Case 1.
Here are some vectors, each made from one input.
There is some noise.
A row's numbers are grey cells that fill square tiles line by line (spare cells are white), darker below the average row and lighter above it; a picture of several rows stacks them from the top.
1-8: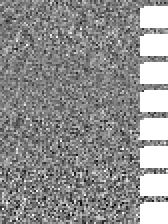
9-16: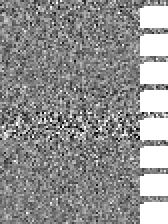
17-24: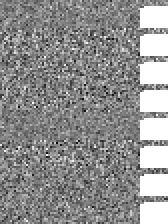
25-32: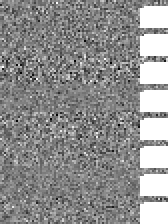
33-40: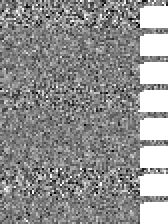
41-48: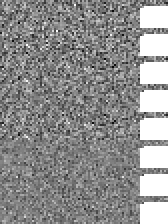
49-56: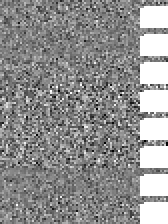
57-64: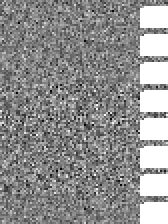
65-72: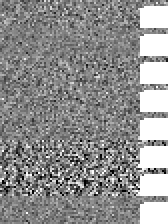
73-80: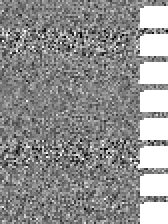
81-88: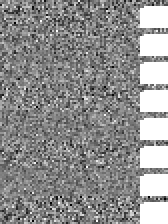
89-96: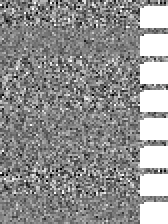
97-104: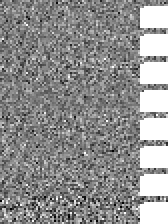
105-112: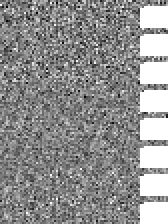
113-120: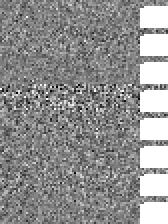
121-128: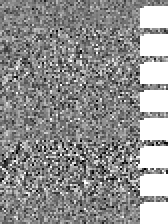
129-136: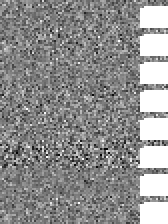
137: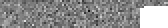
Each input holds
either a point on a 9-point circle, or a point on a 15-point line.
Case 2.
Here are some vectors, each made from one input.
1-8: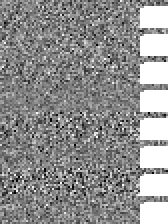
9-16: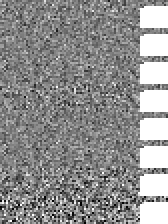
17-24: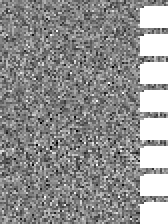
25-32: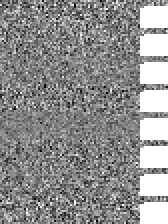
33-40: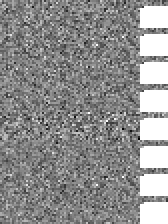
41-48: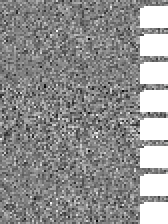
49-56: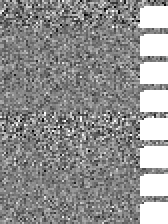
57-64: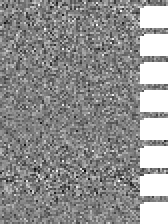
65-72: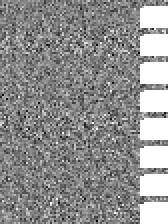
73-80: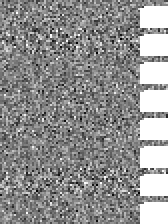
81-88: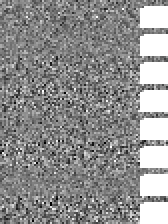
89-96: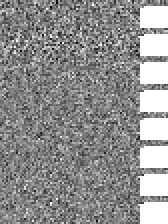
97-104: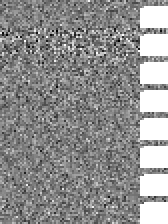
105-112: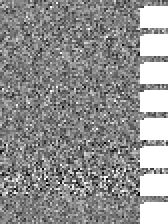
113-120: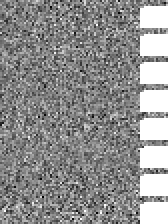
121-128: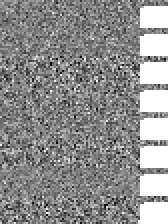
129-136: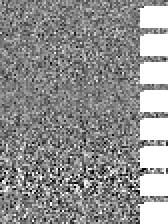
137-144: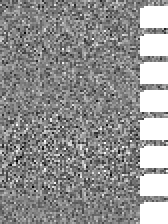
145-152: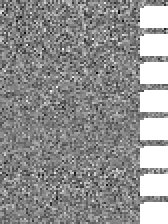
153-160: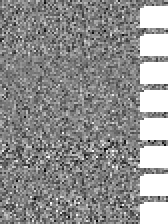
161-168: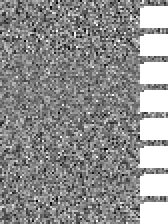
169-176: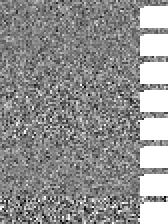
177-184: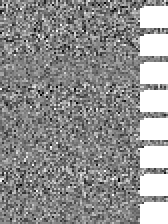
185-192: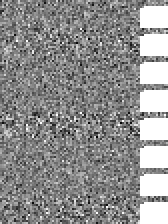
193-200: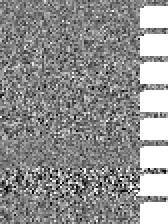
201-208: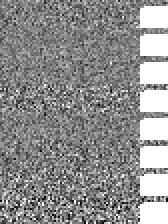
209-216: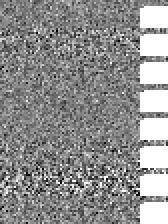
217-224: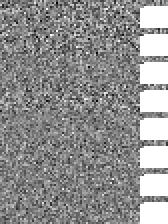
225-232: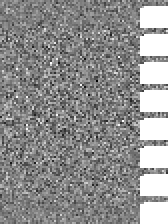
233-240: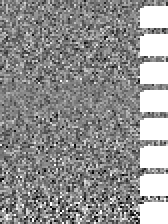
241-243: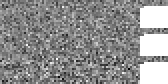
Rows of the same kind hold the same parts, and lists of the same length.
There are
2 kinds of row.
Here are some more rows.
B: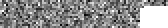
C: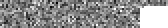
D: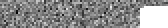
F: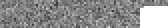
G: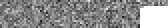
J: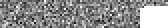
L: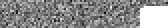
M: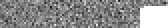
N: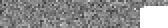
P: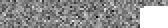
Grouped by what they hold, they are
B, J
C, D, F, G, L, M, N, P

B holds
a point on a 9-point circle.
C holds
a point on a 15-point line.
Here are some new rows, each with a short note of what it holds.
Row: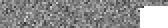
a point on a 9-point circle
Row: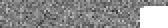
a point on a 15-point line
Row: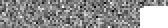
a point on a 15-point line
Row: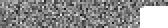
a point on a 15-point line
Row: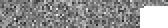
a point on a 9-point circle
